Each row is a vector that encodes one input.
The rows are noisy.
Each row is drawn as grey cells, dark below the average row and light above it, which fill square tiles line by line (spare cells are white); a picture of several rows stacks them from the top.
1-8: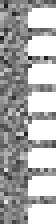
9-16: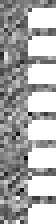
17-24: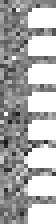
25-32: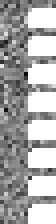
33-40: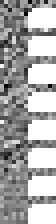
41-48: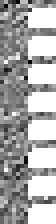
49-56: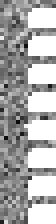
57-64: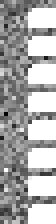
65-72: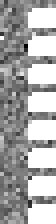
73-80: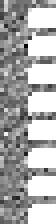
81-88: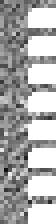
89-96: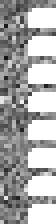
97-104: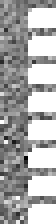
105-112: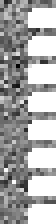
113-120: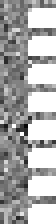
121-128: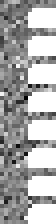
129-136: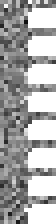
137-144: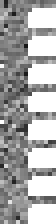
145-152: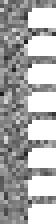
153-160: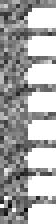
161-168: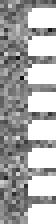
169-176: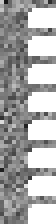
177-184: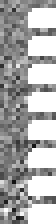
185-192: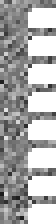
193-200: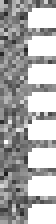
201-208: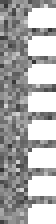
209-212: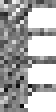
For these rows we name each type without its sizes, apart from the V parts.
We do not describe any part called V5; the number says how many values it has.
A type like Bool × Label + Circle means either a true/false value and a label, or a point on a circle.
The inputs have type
(Circle + Label) × (Line + List(V5)).
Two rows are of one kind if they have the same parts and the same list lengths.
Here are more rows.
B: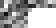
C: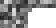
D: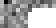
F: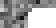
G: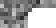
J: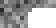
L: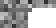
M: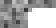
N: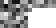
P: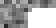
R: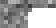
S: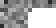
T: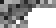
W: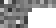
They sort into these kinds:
B
C, S
D, J
F, G
L, W
M, P
N
R, T

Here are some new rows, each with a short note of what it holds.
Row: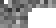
a point on a circle, together with the empty list
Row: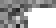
a label, together with a list of two items
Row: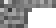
a point on a circle, together with the empty list
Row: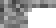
a label, together with a list of one item
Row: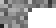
a point on a circle and a point on a line
